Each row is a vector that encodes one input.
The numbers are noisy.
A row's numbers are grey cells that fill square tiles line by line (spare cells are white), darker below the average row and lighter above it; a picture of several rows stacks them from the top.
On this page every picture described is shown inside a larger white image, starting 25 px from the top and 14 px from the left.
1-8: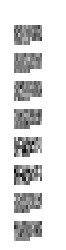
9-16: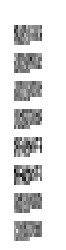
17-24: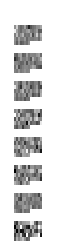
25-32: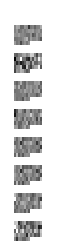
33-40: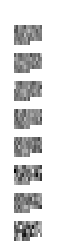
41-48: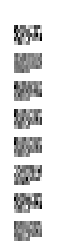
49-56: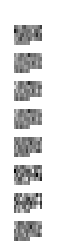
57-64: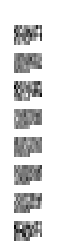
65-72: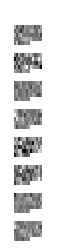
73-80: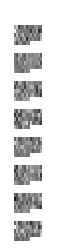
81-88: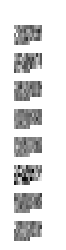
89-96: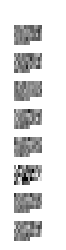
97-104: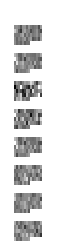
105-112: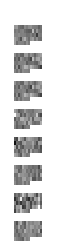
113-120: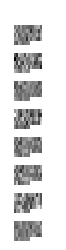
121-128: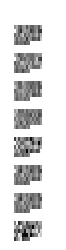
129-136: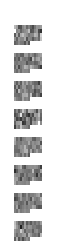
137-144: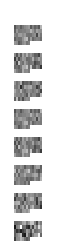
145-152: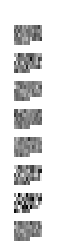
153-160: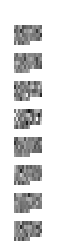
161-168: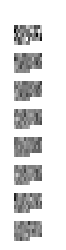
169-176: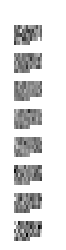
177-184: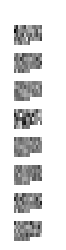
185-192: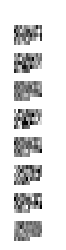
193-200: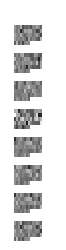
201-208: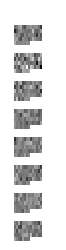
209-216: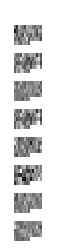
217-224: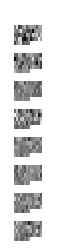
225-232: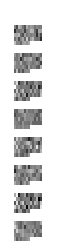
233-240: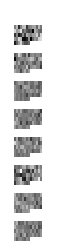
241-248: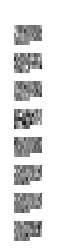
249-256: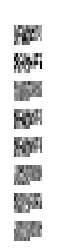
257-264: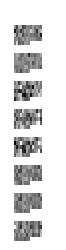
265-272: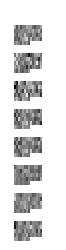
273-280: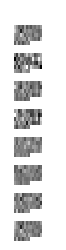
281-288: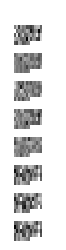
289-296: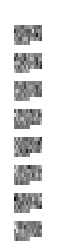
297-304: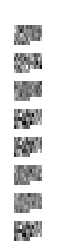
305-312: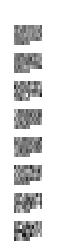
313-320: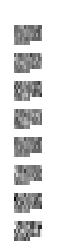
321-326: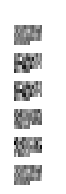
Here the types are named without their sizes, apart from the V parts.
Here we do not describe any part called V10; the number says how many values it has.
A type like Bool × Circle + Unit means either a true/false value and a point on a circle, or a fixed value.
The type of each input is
Bool × V10 + Line.
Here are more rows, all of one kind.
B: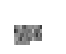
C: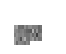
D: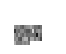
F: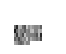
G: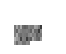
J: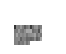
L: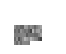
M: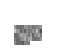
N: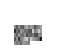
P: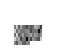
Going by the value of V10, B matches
C, D, G and P.
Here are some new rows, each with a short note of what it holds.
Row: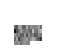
a true/false value and a value of V10
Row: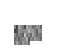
a true/false value and a value of V10
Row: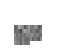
a true/false value and a value of V10
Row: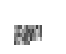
a point on a line
